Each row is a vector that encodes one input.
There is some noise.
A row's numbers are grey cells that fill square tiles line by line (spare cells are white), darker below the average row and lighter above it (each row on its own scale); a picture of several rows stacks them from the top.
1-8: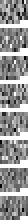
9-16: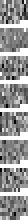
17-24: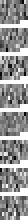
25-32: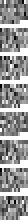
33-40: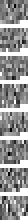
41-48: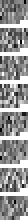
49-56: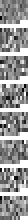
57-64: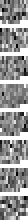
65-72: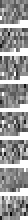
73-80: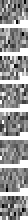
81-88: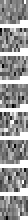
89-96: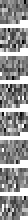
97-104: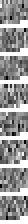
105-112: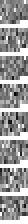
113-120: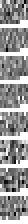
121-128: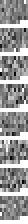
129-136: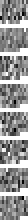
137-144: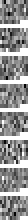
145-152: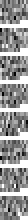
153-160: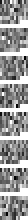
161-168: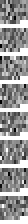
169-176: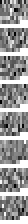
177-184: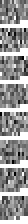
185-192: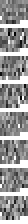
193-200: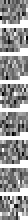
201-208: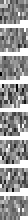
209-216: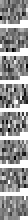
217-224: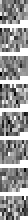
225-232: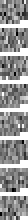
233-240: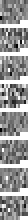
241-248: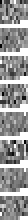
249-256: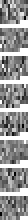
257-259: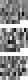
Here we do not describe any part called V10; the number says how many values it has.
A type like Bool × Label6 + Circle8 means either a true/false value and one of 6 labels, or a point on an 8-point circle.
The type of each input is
Line5 + (Tree7 + Unit) × V10.
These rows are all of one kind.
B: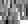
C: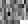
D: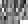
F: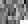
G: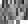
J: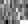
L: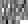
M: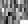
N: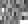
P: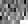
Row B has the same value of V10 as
J, L and M.
